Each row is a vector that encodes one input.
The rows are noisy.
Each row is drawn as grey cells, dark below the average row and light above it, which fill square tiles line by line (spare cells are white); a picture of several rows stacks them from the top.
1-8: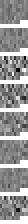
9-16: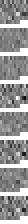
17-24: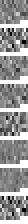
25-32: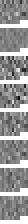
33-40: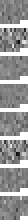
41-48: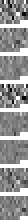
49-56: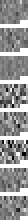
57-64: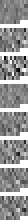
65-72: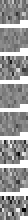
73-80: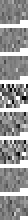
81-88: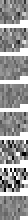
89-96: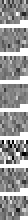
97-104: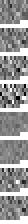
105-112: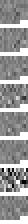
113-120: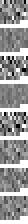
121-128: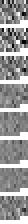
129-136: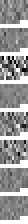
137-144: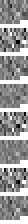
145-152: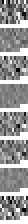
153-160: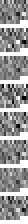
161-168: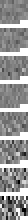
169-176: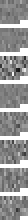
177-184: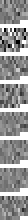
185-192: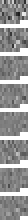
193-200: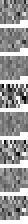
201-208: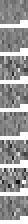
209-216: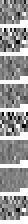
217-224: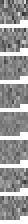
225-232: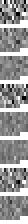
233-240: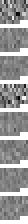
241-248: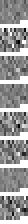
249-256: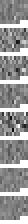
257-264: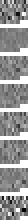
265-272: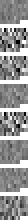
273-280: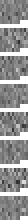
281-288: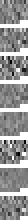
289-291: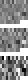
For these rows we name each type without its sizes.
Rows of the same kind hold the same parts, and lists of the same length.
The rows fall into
3 kinds.
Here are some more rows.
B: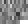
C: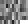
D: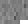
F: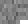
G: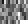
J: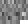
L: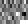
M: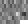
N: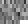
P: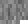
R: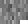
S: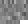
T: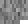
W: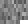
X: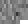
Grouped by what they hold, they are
B, D, F, L, M, N, S, T, X
C, G
J, P, R, W

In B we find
a point on each of three circles, a node of a tree and three true/false values.
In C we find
a fixed value.
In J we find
a node of a tree.
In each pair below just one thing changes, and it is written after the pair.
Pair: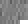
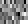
the place on one of the three circles
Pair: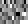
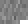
one of the three true/false values
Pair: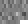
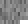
the place on one of the three circles
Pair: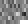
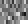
the node of the tree
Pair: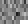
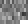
one of the three true/false values
